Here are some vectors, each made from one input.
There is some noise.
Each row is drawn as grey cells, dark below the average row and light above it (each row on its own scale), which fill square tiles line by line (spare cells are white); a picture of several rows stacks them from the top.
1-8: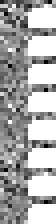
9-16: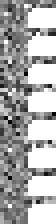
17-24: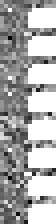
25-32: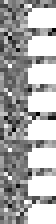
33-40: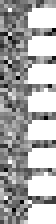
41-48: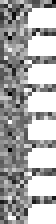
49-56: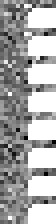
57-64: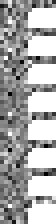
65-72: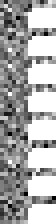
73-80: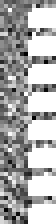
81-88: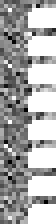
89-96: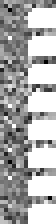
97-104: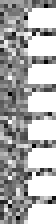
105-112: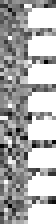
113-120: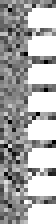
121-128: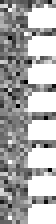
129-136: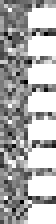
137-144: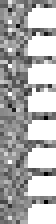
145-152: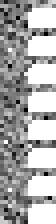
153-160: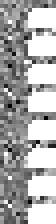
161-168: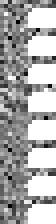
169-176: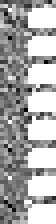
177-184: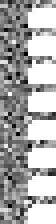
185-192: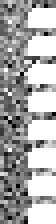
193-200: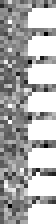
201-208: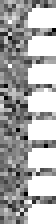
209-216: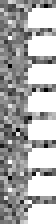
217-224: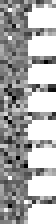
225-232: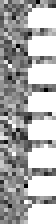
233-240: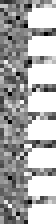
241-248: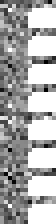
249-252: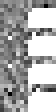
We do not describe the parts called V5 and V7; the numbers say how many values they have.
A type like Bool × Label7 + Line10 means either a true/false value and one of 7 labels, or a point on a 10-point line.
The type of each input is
(Line6 + Tree9) × V7 + Line8 × V5.
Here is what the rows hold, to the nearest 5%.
About 40% of them hold a point on an 8-point line and a value of V5. The rest hold a value of V7, together with either a point on a 6-point line, or a node of a 9-node tree.
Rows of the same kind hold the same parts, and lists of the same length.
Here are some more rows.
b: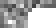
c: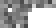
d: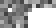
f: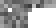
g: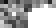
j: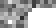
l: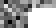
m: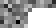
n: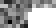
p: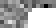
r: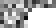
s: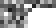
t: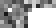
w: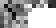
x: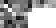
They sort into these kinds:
b, j, p, r
c, d, f, g, l, n, t, x
m, s, w

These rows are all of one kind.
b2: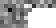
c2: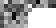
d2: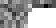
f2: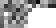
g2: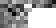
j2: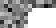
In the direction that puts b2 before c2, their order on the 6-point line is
j2, b2, g2, d2, f2, c2.
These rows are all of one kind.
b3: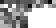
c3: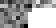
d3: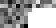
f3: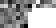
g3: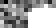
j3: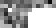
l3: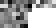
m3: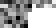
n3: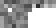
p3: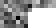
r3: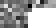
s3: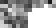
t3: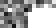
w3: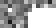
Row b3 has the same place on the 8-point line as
f3, l3 and r3.
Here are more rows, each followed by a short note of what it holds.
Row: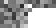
a point on a 6-point line and a value of V7
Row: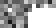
a point on an 8-point line and a value of V5
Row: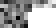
a point on an 8-point line and a value of V5
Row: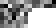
a point on a 6-point line and a value of V7
